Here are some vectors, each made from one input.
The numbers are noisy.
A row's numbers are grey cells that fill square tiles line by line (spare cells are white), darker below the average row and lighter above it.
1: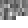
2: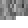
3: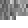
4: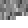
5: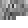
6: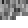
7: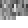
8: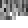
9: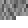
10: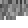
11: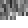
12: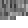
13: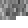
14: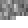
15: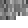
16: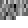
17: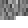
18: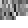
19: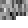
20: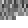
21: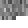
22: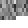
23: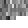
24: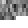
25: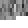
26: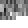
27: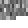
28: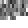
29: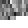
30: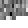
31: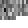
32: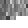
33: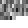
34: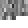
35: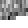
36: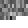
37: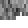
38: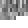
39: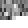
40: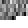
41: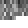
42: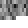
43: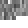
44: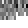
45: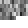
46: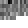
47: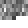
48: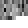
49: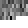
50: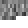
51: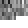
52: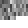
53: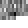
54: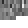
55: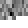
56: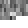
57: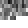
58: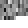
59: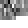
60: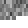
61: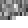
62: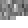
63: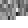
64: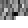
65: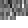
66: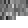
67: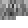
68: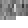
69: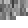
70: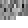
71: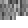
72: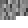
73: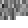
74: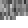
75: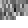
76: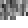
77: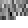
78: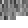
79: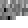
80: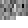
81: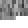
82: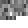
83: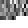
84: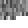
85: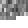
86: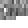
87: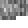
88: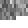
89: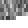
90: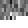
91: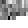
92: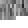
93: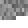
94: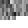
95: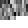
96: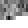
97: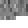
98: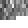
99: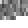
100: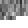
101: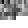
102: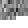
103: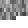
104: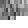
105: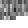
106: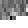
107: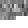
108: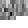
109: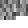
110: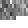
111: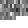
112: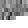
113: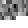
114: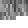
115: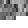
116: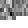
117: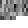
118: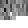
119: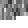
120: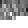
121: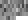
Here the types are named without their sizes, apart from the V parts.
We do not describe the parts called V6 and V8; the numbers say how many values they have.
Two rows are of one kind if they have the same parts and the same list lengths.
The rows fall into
2 kinds.
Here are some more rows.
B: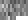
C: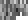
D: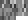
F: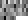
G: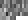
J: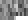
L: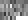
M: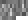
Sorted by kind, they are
B, J, L
C, D, F, G, M

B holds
a point on a line, a true/false value and a value of V8.
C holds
a value of V6 and a value of V8.
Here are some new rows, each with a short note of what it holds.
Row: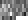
a value of V6 and a value of V8
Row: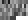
a value of V6 and a value of V8
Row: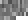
a point on a line, a true/false value and a value of V8
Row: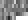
a point on a line, a true/false value and a value of V8
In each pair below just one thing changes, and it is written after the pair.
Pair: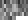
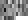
the value of V6
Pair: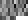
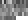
the value of V8
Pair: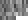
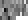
the value of V8
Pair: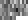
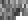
the value of V8
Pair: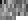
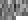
the value of V6
